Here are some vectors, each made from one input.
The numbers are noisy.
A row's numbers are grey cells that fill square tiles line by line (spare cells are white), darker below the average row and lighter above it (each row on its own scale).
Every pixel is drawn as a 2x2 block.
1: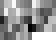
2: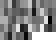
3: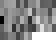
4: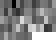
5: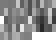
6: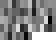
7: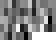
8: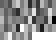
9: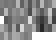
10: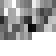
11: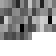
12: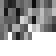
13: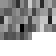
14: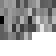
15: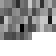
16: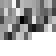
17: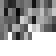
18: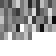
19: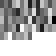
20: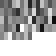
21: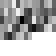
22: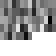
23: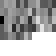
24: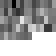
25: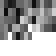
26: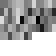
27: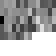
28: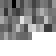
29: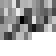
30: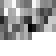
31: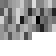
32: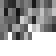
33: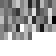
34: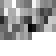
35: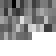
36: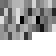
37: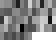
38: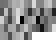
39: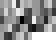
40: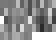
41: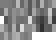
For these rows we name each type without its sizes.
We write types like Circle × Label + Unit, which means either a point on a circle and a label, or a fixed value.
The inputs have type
Bool × Line.
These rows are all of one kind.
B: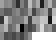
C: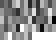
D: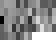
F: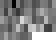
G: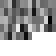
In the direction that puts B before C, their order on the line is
D, B, G, F, C.
